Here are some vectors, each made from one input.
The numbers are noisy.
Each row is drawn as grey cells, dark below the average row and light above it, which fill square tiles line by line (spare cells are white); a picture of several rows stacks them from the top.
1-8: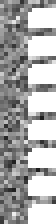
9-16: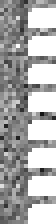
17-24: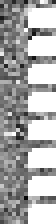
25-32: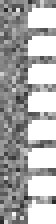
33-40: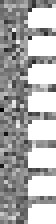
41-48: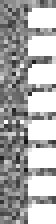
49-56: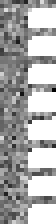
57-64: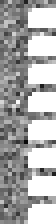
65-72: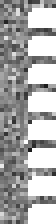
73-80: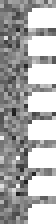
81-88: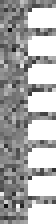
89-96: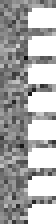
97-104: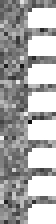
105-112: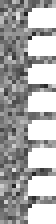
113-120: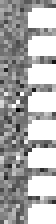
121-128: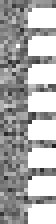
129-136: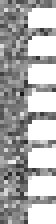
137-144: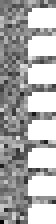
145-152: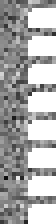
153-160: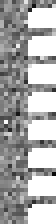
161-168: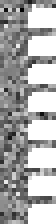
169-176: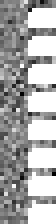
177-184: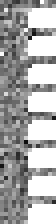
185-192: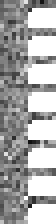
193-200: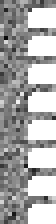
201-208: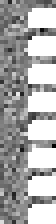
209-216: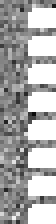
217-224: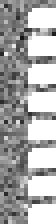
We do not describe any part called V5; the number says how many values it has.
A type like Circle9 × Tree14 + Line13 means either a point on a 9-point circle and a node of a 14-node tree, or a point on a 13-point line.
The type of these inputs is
Label8 × (Label9 + Line4) × Line9 × V5.
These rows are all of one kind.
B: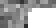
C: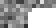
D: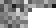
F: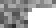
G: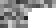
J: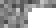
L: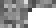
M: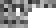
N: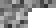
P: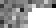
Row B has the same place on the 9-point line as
C and L.
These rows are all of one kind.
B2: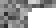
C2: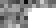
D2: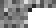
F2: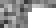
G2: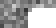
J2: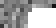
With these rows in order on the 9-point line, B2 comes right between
C2 and J2.
